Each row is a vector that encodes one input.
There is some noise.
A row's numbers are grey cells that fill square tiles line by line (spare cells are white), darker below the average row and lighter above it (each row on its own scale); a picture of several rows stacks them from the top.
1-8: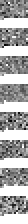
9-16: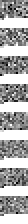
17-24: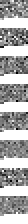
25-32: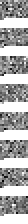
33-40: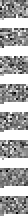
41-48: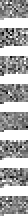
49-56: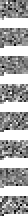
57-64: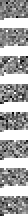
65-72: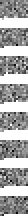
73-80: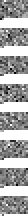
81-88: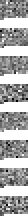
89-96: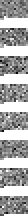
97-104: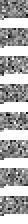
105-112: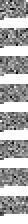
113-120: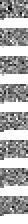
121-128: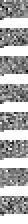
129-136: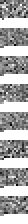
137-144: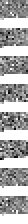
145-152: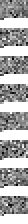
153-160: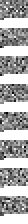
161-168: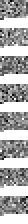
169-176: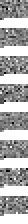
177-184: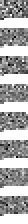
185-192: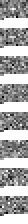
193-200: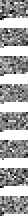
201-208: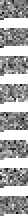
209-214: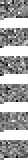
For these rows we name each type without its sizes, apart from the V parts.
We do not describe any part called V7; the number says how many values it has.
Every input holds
a label, a point on a line, a node of a tree, four true/false values and two values of V7.
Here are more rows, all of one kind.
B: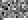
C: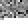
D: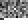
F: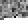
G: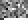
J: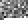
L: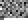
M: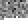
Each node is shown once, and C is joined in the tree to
B and M.
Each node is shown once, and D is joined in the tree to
B and G.
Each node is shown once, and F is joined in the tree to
M.
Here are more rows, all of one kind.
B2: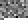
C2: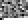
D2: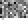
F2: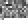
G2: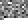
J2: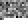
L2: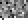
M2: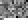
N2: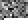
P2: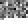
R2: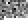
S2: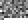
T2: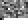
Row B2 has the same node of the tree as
G2, M2, P2 and T2.
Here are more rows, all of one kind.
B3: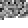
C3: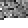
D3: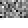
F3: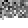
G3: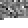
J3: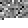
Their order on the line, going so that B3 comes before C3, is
B3, F3, J3, D3, C3, G3.
